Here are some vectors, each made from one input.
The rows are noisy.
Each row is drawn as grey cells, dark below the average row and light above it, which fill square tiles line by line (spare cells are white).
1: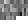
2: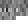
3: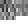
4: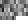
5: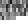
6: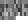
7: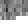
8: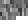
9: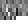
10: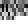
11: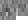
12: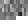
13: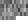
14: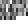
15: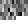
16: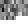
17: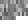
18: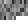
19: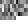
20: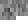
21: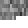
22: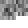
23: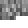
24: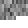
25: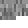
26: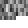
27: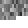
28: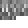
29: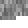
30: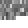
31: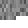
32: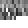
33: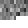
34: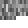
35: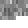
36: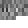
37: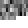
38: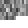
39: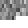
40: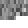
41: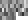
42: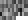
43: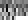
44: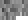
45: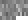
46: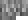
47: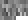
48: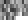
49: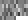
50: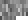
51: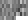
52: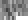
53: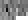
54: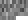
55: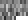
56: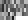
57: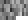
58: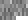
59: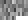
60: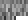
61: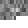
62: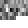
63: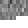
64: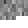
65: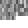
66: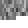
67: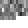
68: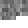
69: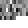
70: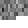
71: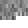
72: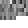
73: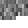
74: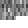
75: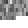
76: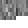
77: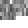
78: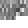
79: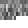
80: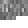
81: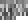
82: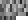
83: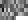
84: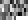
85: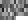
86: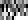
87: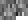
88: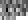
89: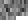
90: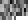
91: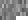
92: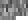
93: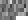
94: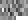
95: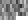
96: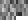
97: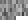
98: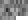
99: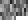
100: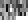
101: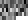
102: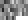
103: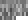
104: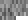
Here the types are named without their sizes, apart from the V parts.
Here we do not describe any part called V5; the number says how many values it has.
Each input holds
a point on a line, together with either a point on a line, or a value of V5.
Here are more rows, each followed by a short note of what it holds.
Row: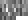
a point on a line and a value of V5
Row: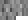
a point on each of two lines
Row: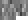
a point on a line and a value of V5
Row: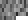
a point on each of two lines
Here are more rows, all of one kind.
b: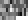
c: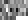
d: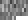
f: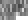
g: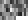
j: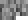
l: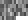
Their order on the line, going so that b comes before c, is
f, j, g, b, d, c, l.
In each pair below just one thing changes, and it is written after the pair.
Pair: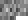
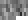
the place on the line
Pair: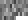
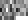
the place on the line
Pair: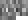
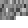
the value of V5
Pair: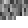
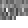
the place on the line
